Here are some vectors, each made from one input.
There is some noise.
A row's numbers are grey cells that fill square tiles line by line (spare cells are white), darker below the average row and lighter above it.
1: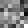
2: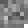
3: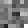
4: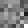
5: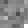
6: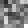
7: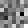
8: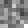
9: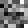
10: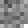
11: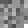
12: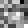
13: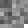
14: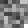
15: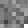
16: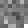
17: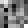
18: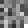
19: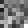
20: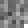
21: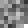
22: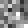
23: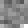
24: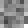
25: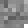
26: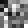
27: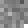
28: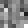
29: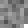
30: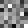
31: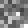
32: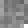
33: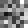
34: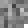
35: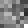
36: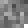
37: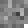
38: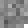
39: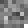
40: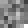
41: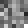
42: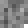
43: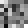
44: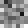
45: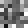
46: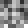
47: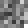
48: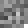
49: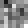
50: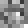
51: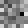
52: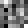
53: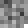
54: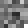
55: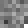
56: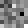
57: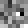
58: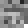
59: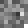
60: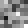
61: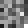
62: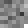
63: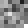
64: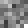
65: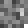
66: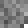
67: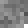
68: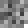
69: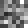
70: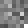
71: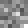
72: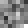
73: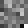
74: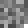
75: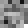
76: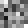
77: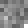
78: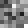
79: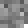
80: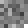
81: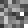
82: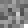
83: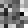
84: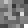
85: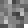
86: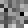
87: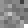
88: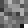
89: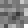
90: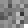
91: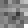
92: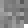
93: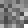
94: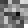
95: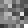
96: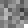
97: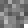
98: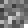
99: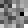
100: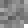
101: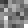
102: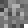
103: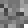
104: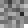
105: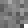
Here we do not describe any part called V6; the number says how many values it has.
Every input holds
either a point on each of two 11-point circles, or a value of V6.
